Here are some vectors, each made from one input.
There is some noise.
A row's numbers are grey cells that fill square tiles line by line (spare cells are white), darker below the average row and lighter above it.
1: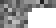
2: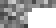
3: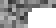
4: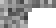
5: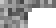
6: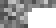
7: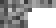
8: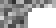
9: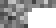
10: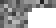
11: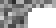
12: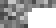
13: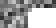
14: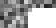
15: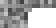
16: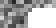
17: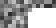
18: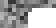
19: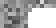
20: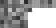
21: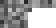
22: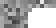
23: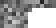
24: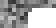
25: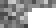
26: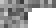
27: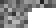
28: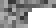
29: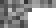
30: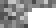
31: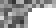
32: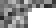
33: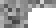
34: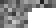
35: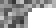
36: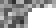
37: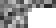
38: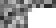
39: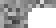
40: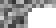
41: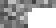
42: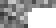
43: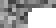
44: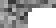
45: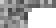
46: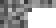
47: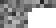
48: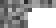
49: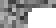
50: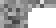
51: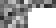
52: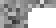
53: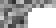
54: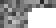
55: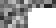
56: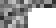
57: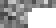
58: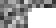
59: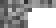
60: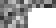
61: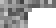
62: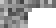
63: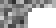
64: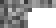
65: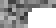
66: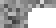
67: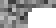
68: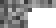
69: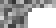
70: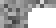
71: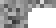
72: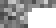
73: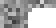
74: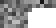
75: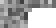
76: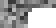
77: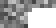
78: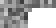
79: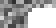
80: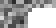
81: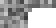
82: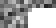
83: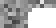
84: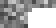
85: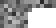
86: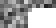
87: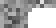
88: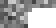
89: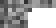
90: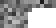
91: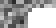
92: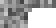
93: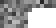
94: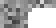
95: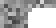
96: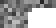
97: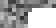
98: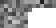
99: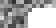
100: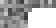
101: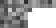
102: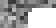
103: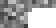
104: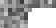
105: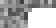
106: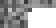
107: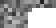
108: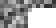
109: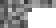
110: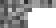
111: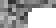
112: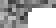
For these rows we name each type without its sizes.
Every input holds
three true/false values.
